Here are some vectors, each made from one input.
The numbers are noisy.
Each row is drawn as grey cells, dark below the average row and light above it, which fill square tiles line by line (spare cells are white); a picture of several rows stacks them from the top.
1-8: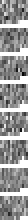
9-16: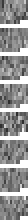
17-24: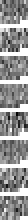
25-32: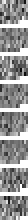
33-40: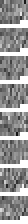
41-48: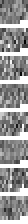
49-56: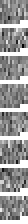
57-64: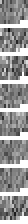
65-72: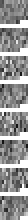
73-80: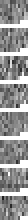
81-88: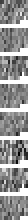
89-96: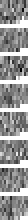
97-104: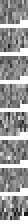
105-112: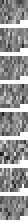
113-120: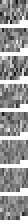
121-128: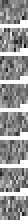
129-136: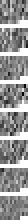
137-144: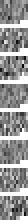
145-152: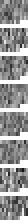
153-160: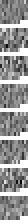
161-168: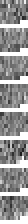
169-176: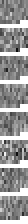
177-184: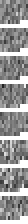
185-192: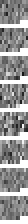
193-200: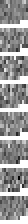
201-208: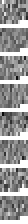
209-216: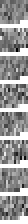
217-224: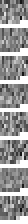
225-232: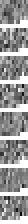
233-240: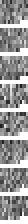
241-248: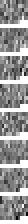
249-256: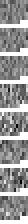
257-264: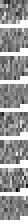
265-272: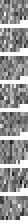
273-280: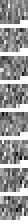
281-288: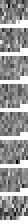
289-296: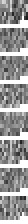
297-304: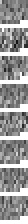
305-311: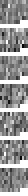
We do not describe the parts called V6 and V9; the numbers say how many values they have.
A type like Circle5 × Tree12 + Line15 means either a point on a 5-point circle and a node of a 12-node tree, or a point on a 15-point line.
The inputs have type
(Circle10 + V9) × V6 + Circle11 × Circle11.
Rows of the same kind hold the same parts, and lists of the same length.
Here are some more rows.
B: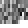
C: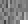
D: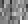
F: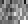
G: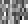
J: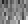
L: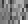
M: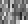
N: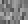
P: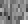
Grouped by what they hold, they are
B, G, M
C, J, P
D, F, L, N

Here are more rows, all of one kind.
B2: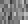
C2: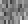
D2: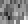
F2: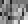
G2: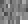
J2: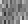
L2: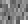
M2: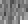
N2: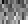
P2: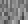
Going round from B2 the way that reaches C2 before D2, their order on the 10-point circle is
B2, G2, C2, M2, J2, N2, F2, D2, P2, L2.
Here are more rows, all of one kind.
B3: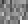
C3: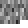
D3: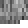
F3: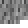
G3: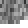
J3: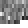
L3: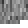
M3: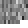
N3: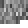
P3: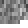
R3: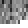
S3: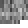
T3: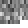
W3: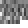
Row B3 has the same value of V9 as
C3, R3, S3 and T3.
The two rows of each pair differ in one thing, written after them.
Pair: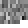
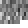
the value of V6
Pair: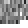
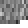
the value of V9
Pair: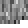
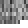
the value of V9
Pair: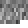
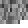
the value of V9
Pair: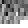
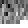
the value of V9
